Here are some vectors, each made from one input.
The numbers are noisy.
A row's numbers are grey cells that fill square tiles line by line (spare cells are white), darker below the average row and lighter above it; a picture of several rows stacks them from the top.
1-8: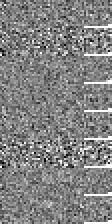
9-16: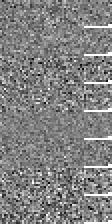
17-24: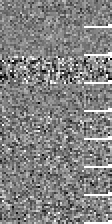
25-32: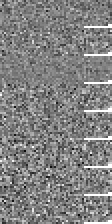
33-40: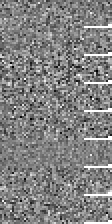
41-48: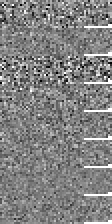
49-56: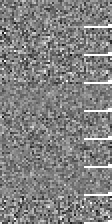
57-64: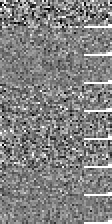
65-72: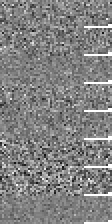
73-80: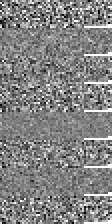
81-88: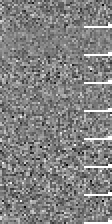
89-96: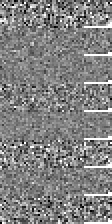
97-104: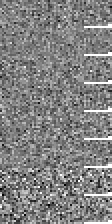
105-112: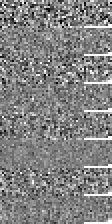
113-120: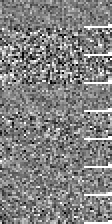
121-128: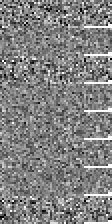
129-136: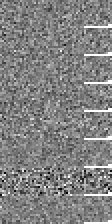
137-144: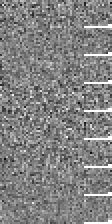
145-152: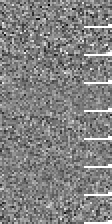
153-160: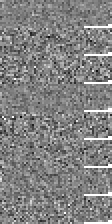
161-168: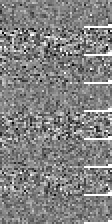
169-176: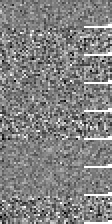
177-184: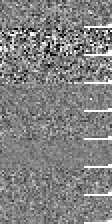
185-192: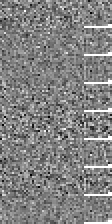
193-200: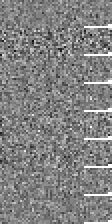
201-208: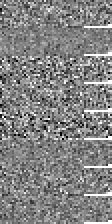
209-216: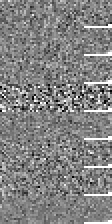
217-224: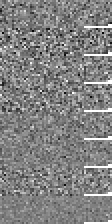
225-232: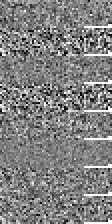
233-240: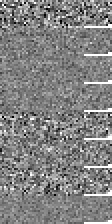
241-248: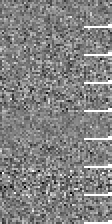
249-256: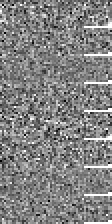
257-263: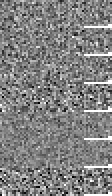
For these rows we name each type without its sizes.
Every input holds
either a node of each of two trees, or three true/false values.
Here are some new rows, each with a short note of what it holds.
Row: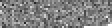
three true/false values
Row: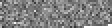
three true/false values
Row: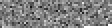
a node of each of two trees
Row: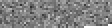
a node of each of two trees
